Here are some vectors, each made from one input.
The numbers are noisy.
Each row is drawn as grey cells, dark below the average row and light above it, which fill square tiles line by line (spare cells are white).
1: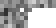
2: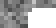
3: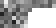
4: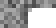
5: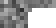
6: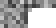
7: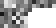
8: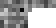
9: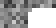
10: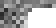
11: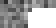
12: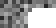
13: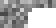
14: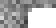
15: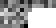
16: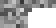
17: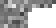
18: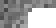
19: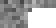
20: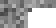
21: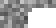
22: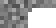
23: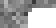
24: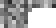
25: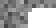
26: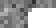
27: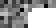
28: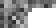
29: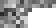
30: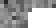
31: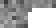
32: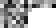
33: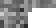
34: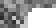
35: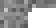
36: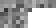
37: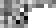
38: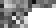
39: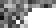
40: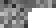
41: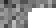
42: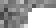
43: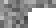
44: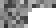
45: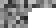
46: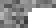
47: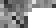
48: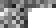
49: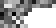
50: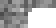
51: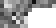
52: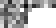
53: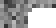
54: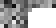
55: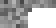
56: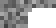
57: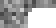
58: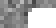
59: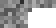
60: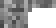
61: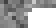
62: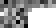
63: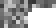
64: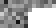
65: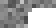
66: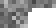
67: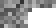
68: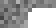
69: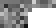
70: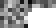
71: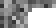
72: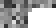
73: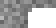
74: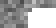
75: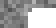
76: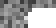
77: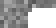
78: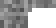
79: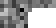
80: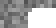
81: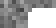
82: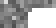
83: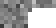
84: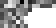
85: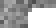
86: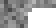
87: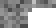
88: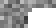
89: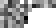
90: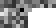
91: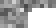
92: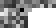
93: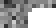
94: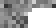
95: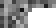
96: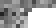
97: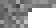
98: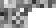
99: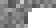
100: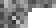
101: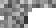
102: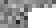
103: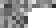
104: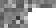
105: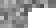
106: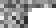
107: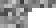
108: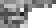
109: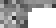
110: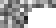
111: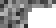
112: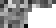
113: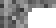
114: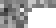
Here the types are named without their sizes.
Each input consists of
a true/false value, together with a list of points on a line.
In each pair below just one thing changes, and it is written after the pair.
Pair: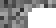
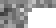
the true/false value
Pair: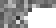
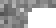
the place on the line in item 2 of the list
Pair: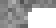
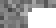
the place on the line in item 1 of the list
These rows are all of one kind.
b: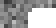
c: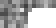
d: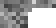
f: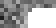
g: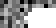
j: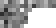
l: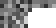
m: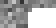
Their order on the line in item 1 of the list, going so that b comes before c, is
l, d, f, j, b, g, c, m.
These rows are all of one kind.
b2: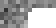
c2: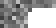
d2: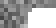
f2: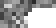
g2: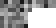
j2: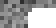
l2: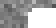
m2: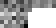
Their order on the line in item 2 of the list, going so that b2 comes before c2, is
m2, f2, g2, j2, b2, c2, l2, d2.
